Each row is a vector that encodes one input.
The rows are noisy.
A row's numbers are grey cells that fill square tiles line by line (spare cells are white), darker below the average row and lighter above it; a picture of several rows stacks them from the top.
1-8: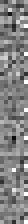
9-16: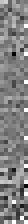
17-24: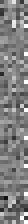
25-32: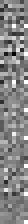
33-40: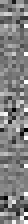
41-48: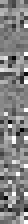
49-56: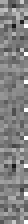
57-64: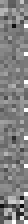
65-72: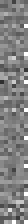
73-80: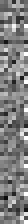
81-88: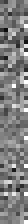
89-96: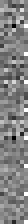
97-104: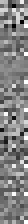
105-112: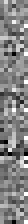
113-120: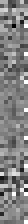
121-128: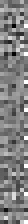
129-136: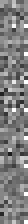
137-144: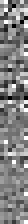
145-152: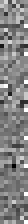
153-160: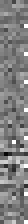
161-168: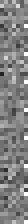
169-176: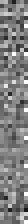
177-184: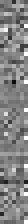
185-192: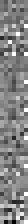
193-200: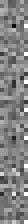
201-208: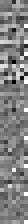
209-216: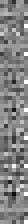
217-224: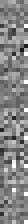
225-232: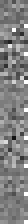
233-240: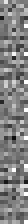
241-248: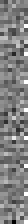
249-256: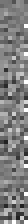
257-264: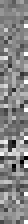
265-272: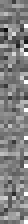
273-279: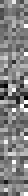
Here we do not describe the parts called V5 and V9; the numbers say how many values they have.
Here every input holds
either a node of an 8-node tree, a true/false value and a value of V5, or a value of V9.
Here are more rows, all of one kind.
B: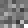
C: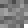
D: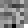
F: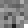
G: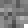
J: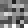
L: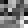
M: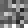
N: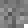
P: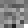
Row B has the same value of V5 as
D and J.
